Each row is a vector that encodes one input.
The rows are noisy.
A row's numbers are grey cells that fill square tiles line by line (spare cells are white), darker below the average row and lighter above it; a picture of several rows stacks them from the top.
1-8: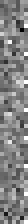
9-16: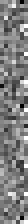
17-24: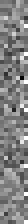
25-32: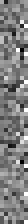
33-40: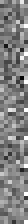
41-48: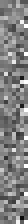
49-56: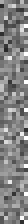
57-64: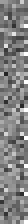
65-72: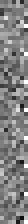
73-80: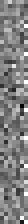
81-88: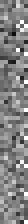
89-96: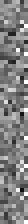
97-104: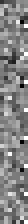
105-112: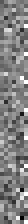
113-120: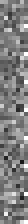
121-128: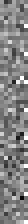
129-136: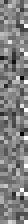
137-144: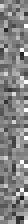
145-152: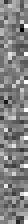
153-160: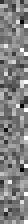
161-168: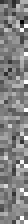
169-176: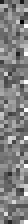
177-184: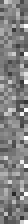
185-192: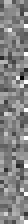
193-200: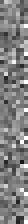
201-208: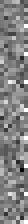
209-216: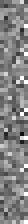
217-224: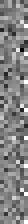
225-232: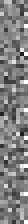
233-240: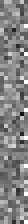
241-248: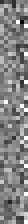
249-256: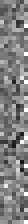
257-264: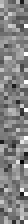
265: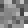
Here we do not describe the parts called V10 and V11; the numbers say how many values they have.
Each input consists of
a value of V10 and a value of V11, together with either a point on a 6-point circle, or a point on a 7-point line.
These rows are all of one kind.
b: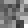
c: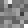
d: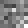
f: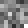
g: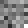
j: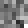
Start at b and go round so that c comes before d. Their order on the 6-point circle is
b, c, d, j, g, f.
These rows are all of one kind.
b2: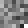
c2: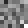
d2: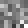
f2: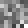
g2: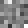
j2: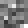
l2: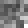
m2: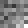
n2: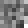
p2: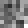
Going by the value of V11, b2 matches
d2, f2, g2 and n2.
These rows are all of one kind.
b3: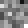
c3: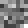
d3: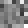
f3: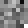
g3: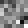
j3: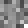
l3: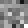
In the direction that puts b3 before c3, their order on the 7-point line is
b3, f3, j3, l3, g3, c3, d3.
